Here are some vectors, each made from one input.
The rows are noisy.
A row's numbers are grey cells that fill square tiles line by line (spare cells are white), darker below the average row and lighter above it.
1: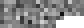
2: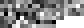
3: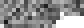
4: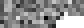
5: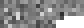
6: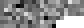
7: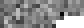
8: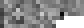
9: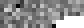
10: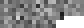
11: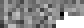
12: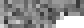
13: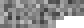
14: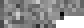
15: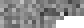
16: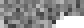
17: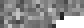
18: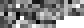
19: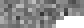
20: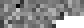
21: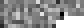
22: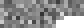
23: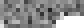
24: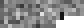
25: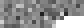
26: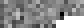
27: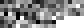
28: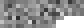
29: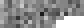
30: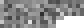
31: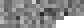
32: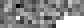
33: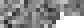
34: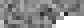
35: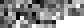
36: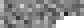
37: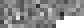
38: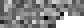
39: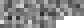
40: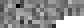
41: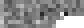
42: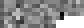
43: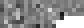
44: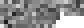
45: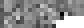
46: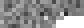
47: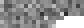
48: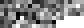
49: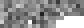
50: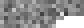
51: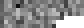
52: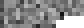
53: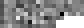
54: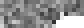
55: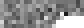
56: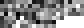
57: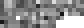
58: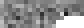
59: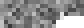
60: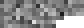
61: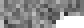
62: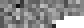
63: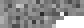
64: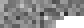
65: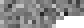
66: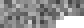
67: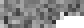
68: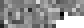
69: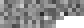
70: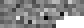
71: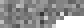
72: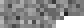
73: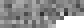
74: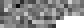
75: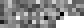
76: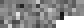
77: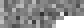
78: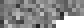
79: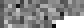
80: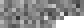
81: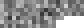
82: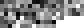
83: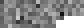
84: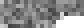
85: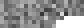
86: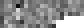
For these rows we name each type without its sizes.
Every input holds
a list of points on a line.
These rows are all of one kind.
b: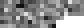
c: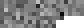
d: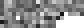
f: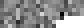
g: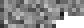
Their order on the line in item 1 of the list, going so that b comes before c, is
d, b, c, f, g.
